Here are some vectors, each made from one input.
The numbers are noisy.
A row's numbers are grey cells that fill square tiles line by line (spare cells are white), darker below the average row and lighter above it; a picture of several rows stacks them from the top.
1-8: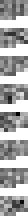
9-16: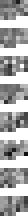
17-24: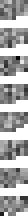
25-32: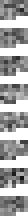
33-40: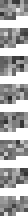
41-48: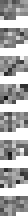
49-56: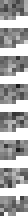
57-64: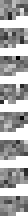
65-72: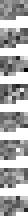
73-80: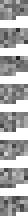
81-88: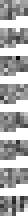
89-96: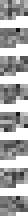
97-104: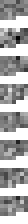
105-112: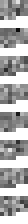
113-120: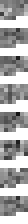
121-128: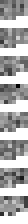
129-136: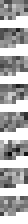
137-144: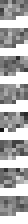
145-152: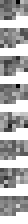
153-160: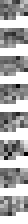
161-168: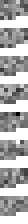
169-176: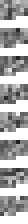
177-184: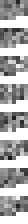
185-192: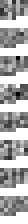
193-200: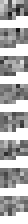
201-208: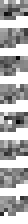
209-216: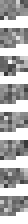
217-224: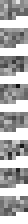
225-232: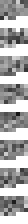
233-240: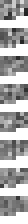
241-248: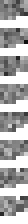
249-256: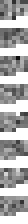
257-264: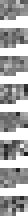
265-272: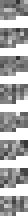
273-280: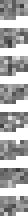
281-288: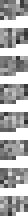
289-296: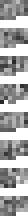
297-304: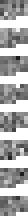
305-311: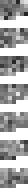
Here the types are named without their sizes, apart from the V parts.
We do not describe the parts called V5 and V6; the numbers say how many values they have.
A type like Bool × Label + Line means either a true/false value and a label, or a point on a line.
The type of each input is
Bool × V5 × V6 + Tree.
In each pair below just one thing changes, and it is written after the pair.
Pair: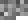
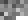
the value of V5
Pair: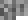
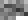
the true/false value
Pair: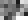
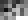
the value of V6
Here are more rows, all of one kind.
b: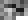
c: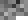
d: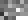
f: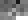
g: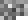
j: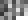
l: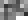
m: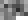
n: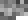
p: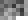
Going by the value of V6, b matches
f and n.
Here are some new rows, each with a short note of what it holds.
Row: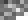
a true/false value, a value of V5 and a value of V6
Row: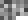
a node of a tree
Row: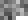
a node of a tree
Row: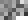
a true/false value, a value of V5 and a value of V6
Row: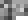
a node of a tree
